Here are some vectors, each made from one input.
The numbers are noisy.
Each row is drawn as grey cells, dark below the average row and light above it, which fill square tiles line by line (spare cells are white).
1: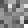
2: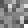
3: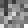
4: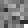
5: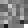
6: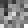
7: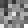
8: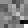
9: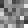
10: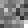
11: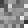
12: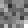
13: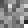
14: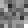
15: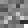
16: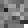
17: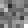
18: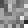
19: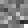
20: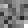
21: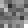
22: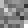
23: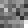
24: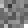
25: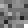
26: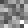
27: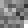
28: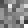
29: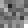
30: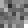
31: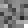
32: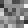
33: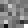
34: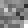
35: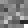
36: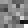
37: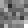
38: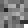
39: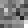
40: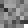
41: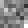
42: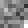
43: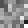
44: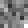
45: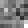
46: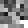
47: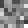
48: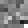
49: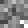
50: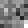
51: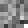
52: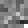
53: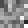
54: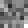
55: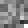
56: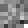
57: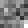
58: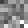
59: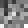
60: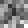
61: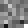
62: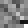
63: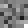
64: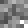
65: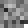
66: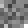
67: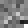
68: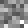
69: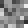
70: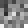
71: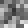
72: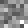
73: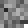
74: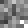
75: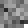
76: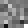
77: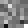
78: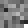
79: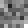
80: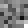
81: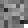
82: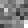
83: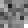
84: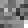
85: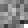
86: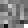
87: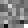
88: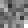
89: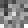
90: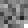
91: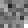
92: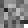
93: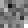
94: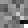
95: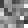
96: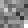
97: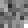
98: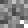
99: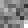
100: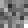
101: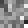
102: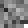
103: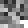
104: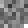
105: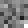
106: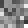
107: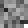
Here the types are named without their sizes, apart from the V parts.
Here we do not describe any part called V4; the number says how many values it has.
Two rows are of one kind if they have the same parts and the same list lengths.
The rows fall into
2 kinds.
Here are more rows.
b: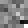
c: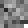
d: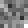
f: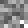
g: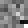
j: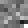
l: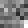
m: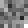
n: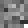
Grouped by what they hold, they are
b, c, d, g, j, l, m, n
f

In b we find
a point on a line and a true/false value.
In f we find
a true/false value and a value of V4.
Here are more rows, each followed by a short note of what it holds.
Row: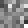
a true/false value and a value of V4
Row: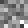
a true/false value and a value of V4
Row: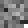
a point on a line and a true/false value
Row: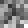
a true/false value and a value of V4
